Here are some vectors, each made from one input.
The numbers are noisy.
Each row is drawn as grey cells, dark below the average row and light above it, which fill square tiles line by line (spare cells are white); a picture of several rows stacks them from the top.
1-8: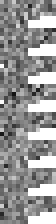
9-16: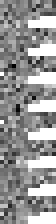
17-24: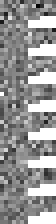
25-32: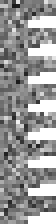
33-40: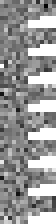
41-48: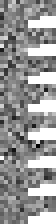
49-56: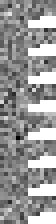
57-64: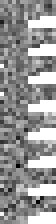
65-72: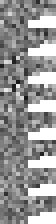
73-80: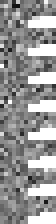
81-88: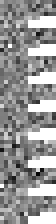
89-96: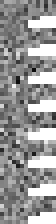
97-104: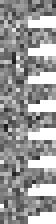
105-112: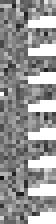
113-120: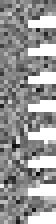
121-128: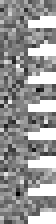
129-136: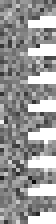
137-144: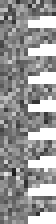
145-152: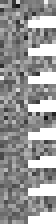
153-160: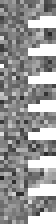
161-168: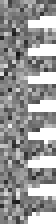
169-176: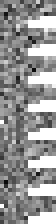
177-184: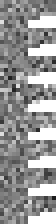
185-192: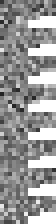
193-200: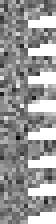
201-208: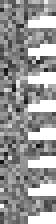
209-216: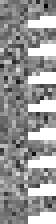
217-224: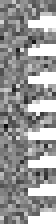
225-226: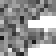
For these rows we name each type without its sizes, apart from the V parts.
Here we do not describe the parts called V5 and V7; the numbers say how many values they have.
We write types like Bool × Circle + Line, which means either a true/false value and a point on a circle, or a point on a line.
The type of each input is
Bool × V5 + Line × (Tree + Unit) + V7.
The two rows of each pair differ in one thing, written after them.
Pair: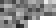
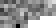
the value of V5
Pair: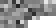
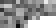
the true/false value
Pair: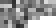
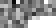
the true/false value
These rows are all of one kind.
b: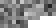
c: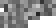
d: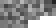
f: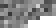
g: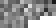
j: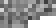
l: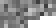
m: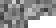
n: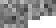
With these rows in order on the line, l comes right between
m and n.
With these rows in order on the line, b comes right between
c and m.
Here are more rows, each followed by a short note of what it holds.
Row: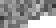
a point on a line and a node of a tree
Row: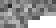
a point on a line
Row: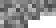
a point on a line
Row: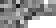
a true/false value and a value of V5
